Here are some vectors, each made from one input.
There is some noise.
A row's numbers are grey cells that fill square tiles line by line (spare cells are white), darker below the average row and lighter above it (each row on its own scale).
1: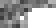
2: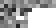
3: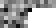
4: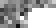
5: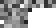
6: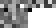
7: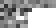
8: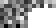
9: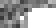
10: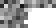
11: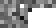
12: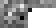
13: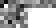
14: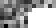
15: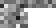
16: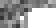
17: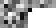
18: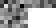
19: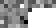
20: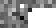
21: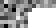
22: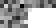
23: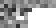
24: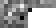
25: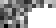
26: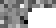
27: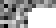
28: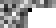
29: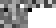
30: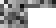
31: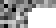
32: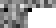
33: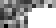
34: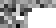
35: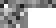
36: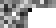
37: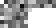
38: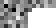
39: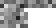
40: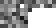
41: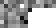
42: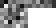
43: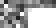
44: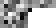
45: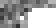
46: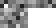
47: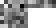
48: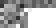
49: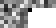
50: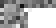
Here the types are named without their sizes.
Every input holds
either a node of a tree, or three true/false values.
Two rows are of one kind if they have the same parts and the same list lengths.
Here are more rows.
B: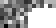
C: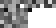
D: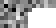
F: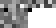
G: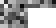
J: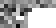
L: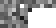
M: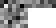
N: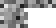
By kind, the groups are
B, C, D, F, J, L
G, M, N

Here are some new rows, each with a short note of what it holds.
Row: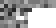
three true/false values
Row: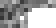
three true/false values
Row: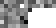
three true/false values
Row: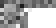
a node of a tree
